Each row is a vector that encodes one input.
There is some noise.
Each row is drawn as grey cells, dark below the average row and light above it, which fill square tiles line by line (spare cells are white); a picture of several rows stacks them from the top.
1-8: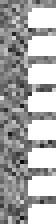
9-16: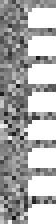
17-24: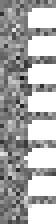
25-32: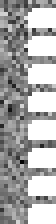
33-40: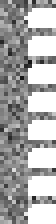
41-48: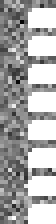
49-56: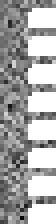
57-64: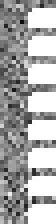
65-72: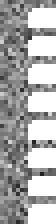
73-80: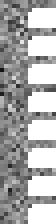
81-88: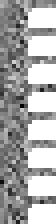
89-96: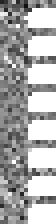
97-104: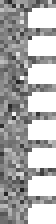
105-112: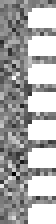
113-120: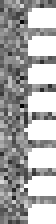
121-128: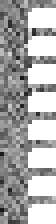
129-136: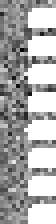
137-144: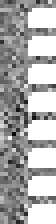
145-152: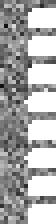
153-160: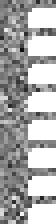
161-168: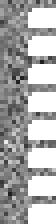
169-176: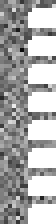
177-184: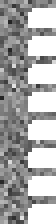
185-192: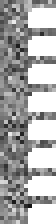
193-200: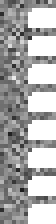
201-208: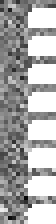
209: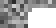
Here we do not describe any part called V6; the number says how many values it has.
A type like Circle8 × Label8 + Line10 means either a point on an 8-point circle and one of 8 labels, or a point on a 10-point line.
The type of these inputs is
Bool × (Line7 + V6) + Label8 + Line4.
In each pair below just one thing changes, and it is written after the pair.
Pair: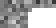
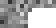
the place on the 7-point line
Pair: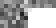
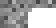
the true/false value
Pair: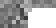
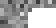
the true/false value
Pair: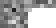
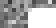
the place on the 7-point line
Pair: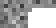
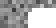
the place on the 7-point line
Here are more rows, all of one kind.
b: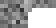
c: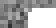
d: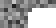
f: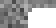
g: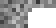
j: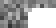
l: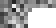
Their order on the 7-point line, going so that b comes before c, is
l, f, g, b, d, j, c.
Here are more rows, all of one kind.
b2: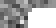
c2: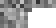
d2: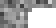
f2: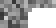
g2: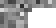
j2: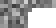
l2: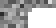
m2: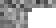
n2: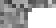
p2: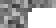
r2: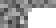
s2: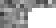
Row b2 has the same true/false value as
f2, j2, p2 and r2.
